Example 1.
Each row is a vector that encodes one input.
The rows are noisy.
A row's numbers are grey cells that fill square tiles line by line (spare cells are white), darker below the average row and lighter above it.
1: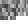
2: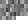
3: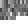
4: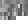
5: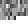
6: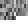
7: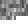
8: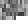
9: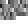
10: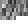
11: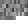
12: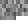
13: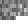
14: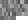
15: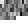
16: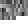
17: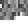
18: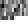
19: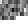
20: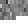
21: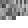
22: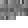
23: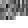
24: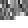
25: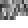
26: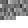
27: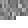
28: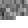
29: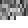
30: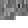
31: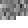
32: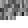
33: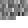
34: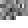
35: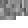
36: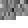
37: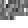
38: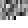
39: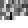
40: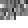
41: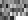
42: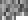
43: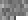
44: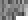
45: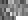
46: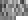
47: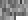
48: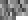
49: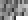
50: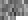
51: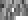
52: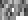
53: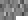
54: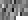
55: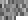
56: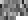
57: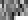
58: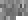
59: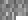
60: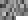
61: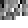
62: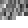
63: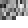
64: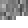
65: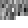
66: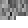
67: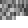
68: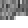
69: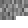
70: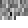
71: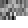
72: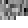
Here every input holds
either a point on a 6-point line, or a point on a 7-point line.
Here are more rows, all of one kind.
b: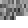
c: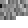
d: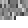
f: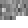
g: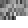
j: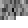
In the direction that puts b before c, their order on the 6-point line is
b, g, f, d, c, j.
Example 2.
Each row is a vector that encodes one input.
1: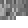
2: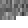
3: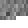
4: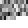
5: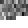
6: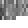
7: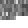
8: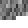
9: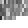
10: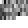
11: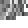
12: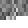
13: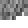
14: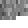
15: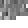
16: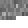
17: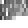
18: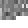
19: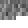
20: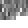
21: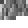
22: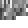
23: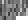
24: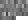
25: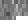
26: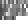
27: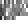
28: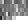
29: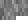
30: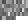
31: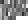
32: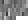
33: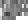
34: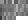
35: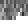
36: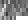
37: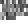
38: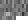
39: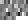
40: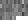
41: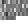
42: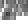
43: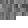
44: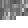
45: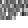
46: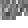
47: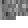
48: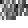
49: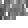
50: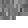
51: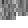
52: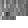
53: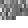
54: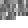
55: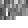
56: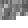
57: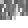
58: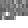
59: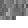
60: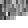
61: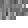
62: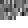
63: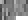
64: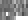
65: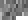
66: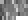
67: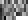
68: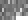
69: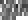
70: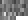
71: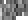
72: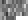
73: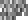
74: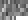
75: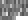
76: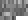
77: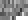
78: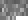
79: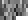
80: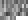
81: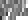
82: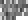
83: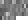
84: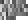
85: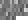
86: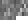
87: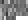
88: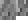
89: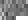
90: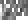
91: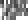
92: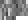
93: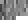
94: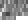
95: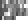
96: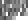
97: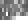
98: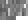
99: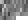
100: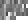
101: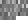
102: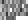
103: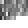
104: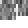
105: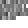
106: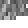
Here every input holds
a point on each of two 6-point circles.
